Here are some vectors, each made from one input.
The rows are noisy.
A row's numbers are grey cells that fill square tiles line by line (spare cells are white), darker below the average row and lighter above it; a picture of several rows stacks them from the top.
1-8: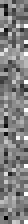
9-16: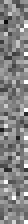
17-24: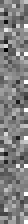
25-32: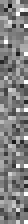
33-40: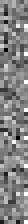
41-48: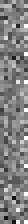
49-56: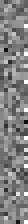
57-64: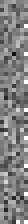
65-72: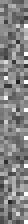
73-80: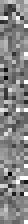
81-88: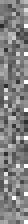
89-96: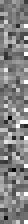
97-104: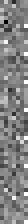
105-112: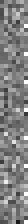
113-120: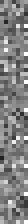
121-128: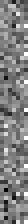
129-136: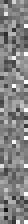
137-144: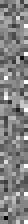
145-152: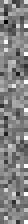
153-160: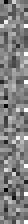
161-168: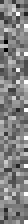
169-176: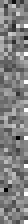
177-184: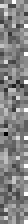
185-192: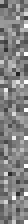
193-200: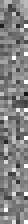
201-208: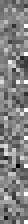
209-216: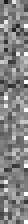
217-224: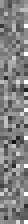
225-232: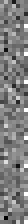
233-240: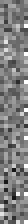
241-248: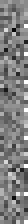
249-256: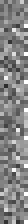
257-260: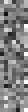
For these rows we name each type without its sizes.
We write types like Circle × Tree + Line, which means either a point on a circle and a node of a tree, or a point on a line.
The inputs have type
List(Label × Line × Line).
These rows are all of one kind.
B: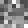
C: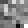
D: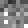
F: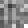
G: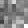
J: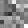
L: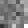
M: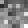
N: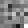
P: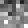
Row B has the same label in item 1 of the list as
F, G and J.
